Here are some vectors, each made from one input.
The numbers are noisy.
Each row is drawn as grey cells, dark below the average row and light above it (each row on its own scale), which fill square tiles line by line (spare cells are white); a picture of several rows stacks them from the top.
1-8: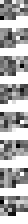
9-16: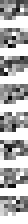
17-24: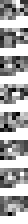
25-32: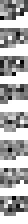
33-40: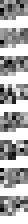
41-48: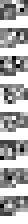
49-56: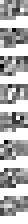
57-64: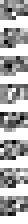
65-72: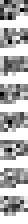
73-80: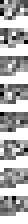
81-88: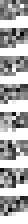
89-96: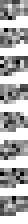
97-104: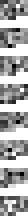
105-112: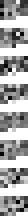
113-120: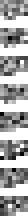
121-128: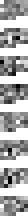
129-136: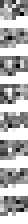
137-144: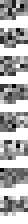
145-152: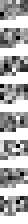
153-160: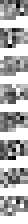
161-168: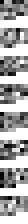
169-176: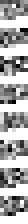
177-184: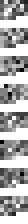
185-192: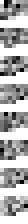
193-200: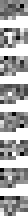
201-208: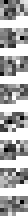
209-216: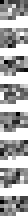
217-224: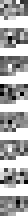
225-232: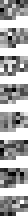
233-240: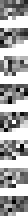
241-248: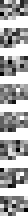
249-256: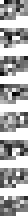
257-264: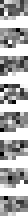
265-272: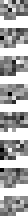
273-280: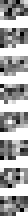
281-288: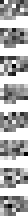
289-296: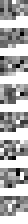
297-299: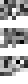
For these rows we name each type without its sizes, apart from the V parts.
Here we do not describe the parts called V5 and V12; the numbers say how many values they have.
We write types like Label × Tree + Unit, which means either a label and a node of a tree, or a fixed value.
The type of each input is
(Bool × Bool × Bool + V12) × (Tree + V5).
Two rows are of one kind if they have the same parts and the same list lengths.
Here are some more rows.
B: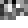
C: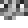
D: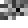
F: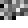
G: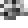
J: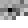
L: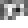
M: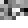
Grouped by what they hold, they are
B, D, G
C
F, L
J, M

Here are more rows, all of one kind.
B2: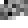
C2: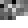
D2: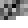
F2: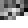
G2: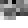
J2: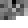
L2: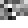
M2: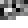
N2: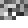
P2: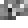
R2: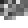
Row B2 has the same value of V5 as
F2, G2 and M2.
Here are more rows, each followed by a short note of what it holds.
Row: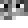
a node of a tree and a value of V12
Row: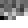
three true/false values and a value of V5
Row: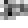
a value of V5 and a value of V12
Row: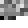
a node of a tree and three true/false values
